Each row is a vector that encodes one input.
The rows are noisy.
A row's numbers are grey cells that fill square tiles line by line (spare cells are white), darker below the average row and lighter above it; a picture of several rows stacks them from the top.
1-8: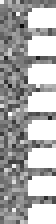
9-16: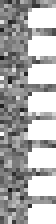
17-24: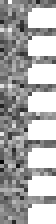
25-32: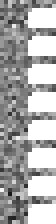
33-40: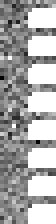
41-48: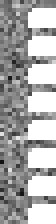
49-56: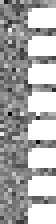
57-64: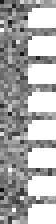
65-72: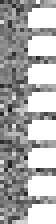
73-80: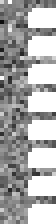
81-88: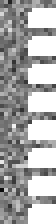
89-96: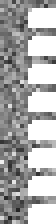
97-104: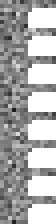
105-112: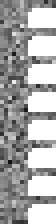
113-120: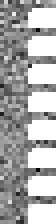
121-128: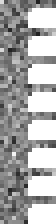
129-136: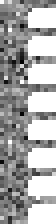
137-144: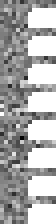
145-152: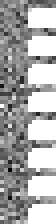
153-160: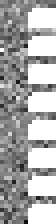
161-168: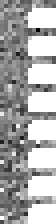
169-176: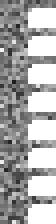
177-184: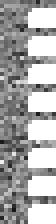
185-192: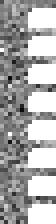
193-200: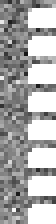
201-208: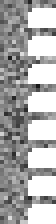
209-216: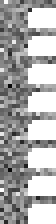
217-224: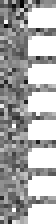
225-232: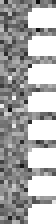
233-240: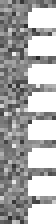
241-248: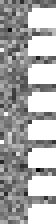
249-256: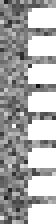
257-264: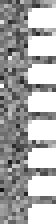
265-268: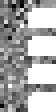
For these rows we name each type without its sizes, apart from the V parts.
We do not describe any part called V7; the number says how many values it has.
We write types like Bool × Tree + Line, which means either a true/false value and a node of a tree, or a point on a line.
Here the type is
List(Bool × V7 + Circle).
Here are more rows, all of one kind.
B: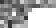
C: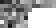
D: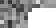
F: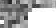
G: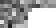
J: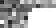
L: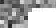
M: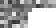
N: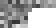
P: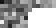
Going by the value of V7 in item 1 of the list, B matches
G, L and N.
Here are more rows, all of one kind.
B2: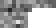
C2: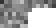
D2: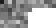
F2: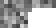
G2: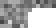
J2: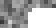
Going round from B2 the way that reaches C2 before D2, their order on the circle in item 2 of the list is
B2, G2, J2, F2, C2, D2.
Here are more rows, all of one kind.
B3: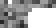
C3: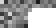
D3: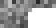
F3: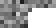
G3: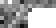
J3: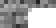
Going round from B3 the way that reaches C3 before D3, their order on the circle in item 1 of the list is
B3, G3, F3, C3, J3, D3.
